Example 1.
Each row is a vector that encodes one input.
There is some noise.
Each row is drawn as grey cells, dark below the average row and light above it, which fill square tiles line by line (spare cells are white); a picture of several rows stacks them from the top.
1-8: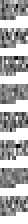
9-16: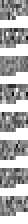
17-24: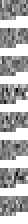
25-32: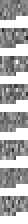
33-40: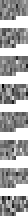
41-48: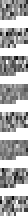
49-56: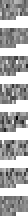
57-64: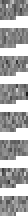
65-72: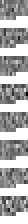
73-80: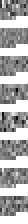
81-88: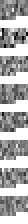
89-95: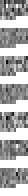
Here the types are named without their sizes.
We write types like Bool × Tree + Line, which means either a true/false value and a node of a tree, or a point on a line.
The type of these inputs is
Bool × Bool × Bool.
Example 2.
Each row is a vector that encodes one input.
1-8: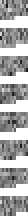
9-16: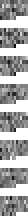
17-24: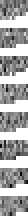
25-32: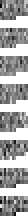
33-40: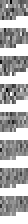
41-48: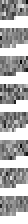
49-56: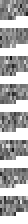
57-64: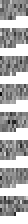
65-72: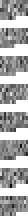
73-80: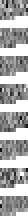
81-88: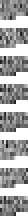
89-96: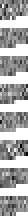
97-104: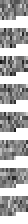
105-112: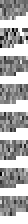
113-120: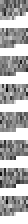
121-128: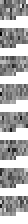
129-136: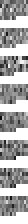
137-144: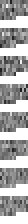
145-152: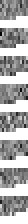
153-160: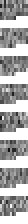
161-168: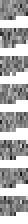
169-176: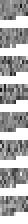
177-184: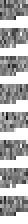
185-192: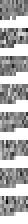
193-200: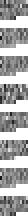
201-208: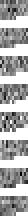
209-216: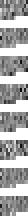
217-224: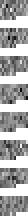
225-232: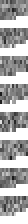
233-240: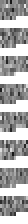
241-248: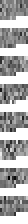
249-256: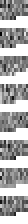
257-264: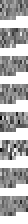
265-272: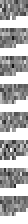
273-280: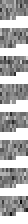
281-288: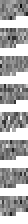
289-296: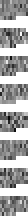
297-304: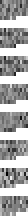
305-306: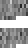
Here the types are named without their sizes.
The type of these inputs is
Circle + Unit.
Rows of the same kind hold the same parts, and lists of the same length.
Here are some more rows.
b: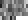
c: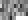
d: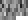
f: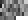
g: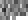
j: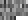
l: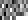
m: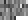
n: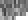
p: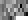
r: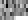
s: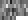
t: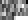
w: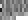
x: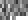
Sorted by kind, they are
b, c, d, f, g, j, l, m, n, p, r, s, w, x
t

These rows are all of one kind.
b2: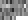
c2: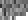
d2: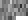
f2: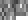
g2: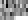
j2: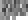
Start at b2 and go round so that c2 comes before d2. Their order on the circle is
b2, f2, j2, c2, g2, d2.
